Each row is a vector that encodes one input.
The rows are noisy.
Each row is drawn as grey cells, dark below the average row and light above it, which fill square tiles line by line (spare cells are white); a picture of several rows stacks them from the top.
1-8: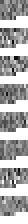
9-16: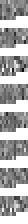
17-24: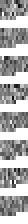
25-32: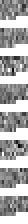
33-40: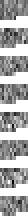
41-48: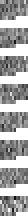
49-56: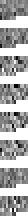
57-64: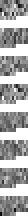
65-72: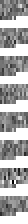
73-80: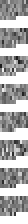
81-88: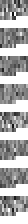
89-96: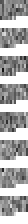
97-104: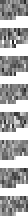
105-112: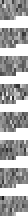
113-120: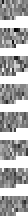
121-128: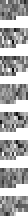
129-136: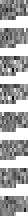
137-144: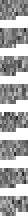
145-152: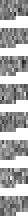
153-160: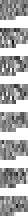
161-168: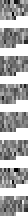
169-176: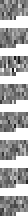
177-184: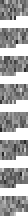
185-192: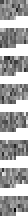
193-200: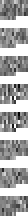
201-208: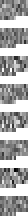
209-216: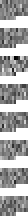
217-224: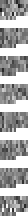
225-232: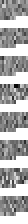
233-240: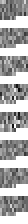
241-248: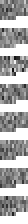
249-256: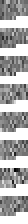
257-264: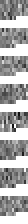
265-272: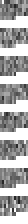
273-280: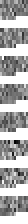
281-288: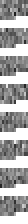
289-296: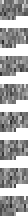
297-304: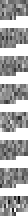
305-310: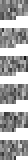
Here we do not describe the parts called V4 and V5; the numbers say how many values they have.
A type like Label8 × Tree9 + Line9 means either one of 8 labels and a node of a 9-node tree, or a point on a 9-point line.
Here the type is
Line7 × (Line11 + V4) + V5.
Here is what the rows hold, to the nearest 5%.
About 80% of them hold a point on a 7-point line, together with either a point on an 11-point line, or a value of V4. The rest hold a value of V5.
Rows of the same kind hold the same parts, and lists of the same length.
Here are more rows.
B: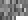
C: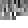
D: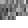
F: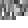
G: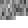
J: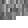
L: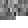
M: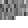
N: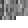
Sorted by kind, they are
B, G, J, N
C, F
D, L, M

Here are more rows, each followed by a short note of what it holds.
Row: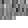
a point on a 7-point line and a point on an 11-point line
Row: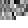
a value of V5
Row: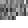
a point on a 7-point line and a value of V4
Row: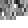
a value of V5
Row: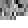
a value of V5
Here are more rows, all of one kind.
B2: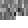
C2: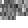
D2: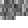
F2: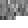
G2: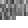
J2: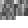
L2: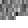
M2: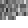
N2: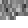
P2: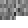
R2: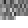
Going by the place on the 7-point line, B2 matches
C2, D2 and R2.
